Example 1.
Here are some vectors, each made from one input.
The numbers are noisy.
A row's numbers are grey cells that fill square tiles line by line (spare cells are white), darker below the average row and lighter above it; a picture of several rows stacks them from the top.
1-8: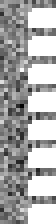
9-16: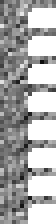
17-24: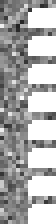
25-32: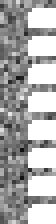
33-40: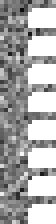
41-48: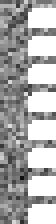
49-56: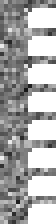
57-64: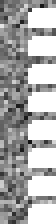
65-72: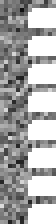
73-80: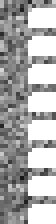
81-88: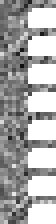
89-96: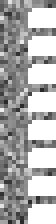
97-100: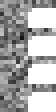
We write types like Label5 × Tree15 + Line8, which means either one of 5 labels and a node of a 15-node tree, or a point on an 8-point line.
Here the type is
Tree17.
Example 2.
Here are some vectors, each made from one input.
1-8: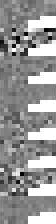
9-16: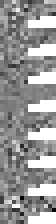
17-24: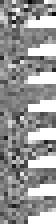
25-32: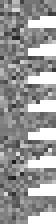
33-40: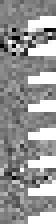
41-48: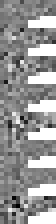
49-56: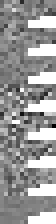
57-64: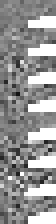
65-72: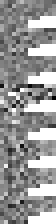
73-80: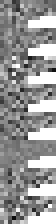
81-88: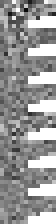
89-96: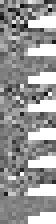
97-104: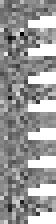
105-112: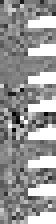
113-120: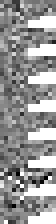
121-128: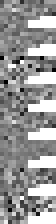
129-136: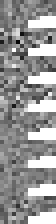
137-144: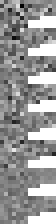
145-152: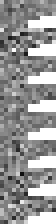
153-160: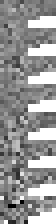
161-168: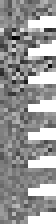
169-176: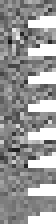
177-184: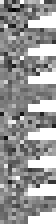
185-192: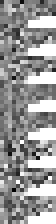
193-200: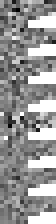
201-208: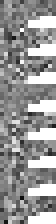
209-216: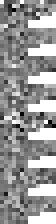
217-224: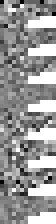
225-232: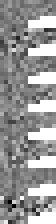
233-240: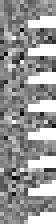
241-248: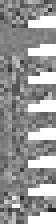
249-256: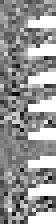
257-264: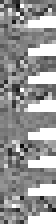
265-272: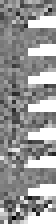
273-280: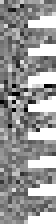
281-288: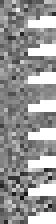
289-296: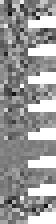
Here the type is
Line7.
